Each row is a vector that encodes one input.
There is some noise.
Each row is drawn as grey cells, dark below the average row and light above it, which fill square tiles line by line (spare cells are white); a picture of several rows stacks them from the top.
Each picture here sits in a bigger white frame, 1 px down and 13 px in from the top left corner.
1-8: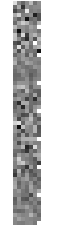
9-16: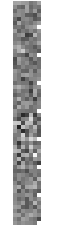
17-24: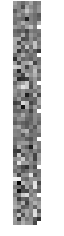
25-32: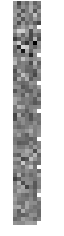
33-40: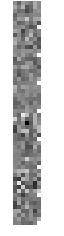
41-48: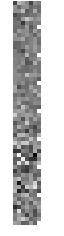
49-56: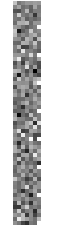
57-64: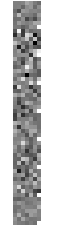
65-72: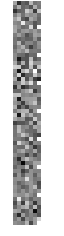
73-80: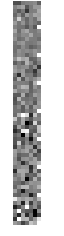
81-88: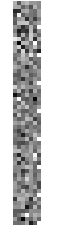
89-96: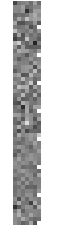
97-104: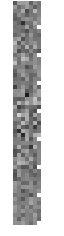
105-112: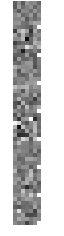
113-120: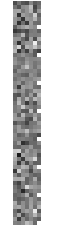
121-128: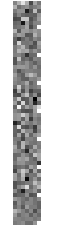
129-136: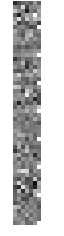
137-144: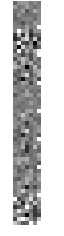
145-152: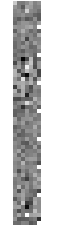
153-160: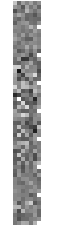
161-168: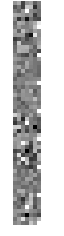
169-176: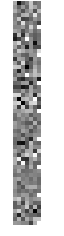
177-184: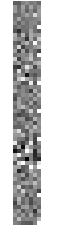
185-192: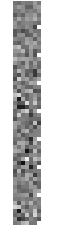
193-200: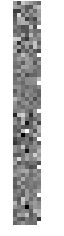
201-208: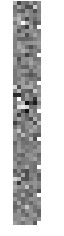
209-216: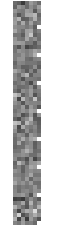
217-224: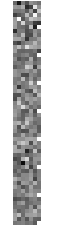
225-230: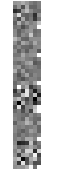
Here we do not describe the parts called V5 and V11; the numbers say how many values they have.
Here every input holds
three true/false values, together with either a value of V5 and a value of V11, or a list of up to two points on a 7-point line.
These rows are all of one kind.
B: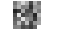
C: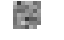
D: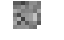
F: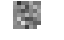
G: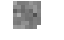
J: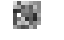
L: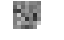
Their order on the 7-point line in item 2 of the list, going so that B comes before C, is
J, G, D, L, B, F, C.
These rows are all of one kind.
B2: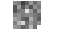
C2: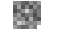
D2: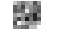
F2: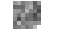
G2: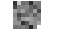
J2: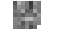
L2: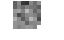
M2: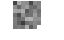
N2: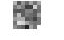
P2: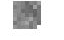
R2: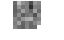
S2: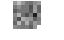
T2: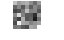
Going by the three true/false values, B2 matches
C2, J2, L2 and R2.
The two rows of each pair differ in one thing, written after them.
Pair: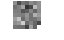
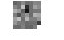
the value of V11
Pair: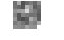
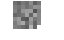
one of the three true/false values
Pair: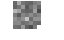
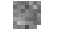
the value of V11
